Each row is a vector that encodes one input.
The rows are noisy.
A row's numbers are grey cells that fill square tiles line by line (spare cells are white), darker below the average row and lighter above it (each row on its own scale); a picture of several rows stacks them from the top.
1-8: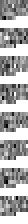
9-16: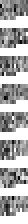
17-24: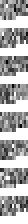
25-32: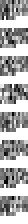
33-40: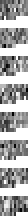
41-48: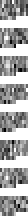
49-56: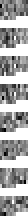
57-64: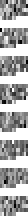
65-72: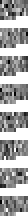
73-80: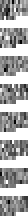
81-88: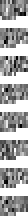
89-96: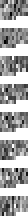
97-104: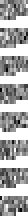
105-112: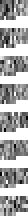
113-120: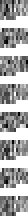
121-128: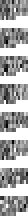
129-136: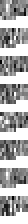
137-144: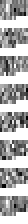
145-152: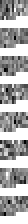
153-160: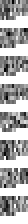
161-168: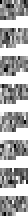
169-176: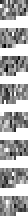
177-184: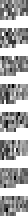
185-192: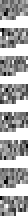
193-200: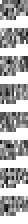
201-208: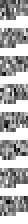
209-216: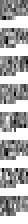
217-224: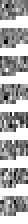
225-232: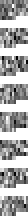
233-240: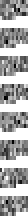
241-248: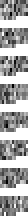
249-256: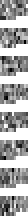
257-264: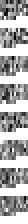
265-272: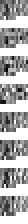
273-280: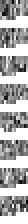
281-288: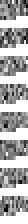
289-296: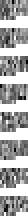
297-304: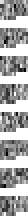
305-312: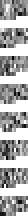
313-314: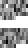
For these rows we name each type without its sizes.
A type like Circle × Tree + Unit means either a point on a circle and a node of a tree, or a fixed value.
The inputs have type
(Bool × Circle + Unit) × List(Line).
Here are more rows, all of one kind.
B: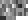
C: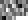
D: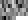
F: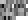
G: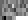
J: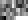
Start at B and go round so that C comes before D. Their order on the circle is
B, C, D, G, J, F.
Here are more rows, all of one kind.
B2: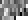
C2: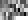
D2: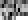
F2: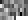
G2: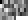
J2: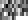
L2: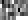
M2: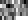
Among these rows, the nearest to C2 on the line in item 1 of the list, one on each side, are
G2 and M2.
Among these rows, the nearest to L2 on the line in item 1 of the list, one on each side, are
J2 and M2.
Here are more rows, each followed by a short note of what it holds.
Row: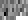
a list of one item
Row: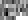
a list of one item
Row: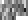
a point on a circle and a true/false value, together with a list of one item
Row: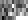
the empty list
